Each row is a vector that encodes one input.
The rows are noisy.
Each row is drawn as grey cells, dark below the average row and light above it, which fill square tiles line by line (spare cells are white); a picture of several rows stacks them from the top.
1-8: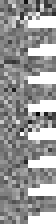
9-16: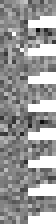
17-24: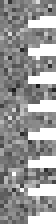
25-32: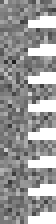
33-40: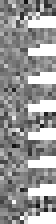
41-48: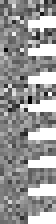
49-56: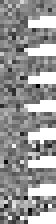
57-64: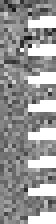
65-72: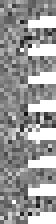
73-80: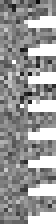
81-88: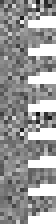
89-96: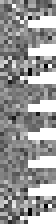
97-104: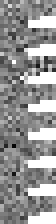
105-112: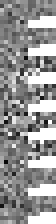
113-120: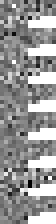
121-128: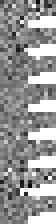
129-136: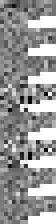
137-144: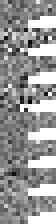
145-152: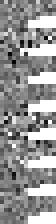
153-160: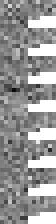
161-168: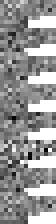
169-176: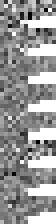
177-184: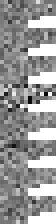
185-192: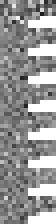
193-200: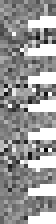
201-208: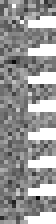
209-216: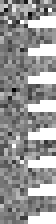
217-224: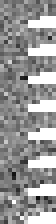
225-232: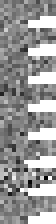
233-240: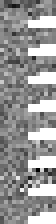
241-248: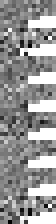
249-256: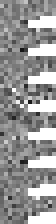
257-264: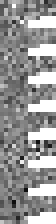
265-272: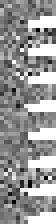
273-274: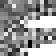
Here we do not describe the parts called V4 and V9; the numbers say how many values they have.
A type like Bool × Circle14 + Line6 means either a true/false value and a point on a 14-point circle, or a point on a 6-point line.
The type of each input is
(Bool × Bool × Bool × Bool + V4) × V9 + Circle11 + Line8.
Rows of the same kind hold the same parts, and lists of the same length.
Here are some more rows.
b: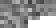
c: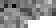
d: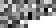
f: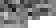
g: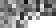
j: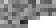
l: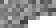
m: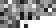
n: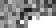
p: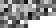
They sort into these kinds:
b, j, l
c, f
d, m, p
g, n

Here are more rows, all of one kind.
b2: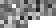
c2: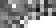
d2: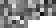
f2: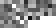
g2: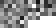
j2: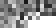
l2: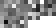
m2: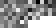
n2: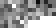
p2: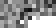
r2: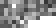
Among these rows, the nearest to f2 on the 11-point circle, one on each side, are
b2 and n2.
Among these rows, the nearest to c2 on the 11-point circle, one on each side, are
d2 and l2.
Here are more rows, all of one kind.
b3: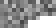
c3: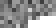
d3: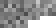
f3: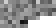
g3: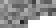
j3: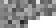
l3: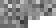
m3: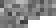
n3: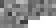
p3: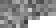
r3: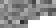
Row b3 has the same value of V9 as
f3, g3, j3 and r3.
